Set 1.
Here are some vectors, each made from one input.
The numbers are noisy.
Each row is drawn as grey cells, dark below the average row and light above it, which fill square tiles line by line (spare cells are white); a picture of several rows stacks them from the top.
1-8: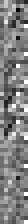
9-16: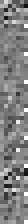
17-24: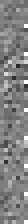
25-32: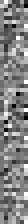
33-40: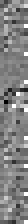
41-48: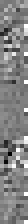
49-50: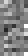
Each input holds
a true/false value, together with either a fixed value, or a node of a 7-node tree.
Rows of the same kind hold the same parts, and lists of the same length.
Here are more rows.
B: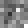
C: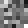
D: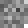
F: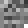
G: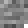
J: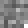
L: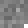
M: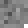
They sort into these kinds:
B, C, F, L, M
D, G, J

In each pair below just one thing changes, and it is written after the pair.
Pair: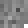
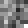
the true/false value
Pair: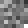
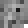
the true/false value
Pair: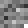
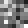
the true/false value
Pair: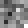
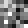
the node of the tree
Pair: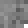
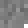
the node of the tree
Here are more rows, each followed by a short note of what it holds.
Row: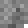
a true/false value
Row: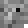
a true/false value
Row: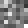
a node of a 7-node tree and a true/false value
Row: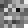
a true/false value
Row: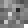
a node of a 7-node tree and a true/false value
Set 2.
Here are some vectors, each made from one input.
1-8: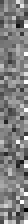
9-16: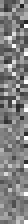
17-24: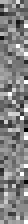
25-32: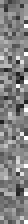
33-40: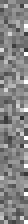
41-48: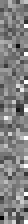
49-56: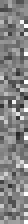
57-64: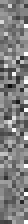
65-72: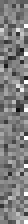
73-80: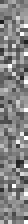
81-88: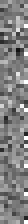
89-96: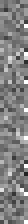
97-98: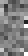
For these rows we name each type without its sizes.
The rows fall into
3 kinds.
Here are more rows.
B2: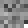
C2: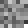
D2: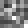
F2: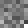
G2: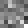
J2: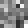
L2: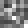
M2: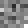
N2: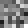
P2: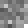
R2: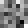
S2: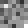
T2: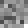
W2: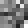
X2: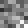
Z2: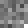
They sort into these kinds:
B2, C2, F2, G2, M2, P2, S2, T2, X2, Z2
D2, L2
J2, N2, R2, W2

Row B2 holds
a point on each of two lines.
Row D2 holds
a fixed value.
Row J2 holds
a point on a circle.
